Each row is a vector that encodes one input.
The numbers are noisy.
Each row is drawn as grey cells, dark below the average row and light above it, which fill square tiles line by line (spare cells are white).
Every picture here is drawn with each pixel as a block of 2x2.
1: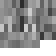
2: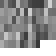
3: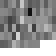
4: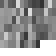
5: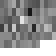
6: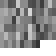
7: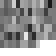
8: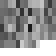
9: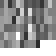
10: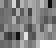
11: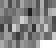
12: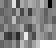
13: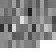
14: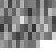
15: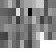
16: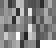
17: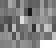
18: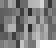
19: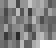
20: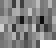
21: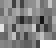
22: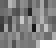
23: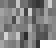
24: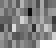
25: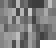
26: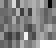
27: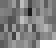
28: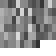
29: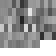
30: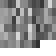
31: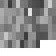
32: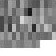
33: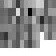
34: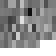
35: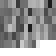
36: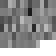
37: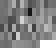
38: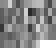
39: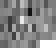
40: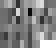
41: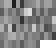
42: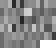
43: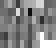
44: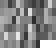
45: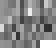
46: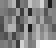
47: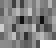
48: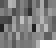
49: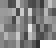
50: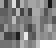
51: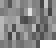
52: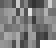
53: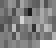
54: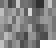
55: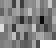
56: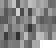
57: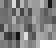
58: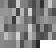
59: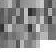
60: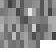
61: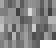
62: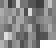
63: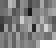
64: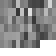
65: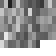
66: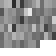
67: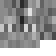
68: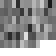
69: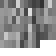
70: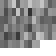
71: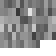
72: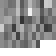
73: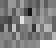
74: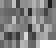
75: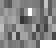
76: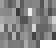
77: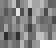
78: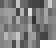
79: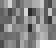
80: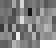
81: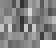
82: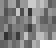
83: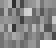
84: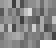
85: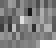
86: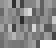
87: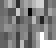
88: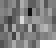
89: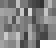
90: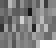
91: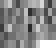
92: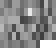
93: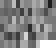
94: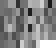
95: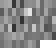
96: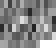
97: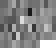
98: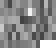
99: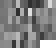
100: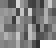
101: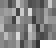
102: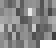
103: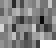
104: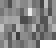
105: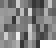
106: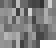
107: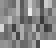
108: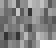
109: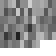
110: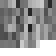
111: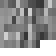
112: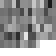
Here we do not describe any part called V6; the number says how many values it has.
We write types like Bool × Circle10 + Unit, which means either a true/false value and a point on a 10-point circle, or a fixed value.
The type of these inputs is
Bool × (Tree8 + V6).
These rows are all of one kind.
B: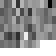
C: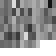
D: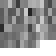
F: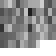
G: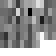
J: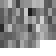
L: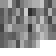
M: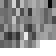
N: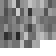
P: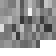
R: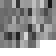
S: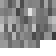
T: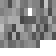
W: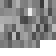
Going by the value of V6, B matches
C, M, T and W.
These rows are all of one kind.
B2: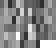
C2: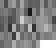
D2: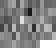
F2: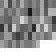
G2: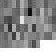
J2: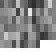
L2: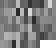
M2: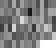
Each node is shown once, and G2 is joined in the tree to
C2.
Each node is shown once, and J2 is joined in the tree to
D2 and L2.
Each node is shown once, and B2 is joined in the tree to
C2.
